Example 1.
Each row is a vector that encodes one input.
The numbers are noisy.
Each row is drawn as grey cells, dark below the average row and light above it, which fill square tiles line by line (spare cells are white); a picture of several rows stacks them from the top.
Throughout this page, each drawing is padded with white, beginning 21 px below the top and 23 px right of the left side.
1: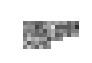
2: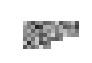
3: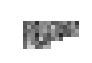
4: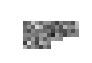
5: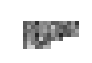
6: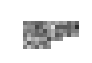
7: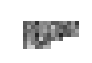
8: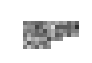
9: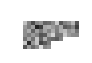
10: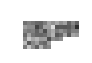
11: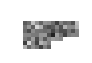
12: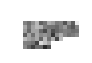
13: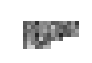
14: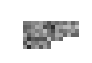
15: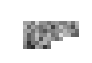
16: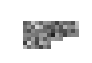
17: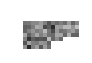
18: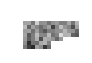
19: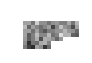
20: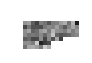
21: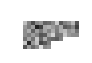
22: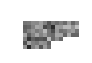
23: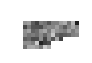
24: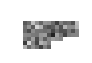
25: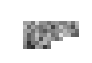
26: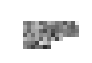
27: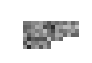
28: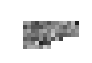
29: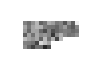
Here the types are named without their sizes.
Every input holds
three true/false values.
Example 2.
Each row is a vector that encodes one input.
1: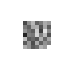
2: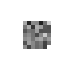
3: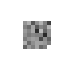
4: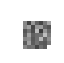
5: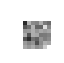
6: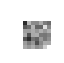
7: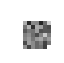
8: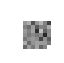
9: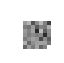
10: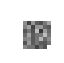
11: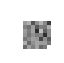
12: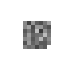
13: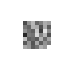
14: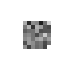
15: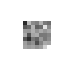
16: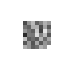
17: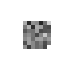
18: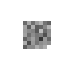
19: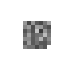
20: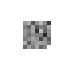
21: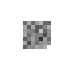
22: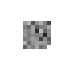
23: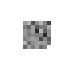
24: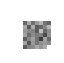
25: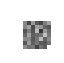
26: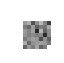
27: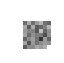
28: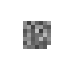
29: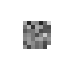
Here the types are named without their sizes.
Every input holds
a point on a line.
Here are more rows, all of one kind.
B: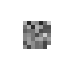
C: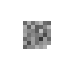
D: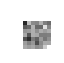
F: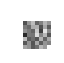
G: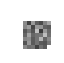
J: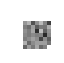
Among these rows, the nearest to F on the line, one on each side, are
D and G.
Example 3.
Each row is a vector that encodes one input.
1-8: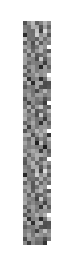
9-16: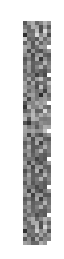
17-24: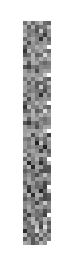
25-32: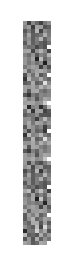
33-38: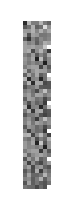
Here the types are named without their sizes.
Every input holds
a point on a line.
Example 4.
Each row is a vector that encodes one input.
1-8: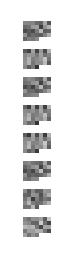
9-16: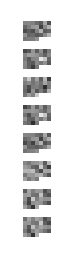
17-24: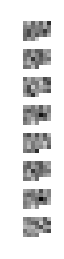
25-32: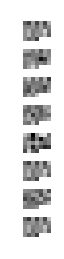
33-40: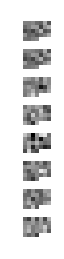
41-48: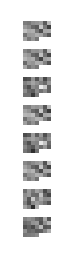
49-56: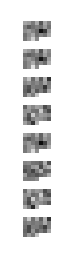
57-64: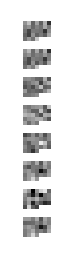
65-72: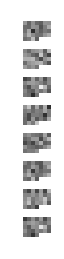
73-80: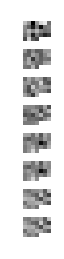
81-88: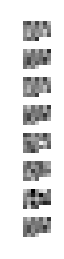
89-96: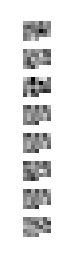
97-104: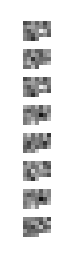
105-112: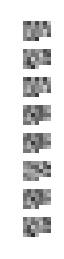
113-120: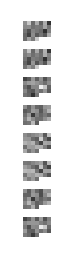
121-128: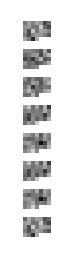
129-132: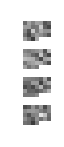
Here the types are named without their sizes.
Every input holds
either a fixed value, or three true/false values.
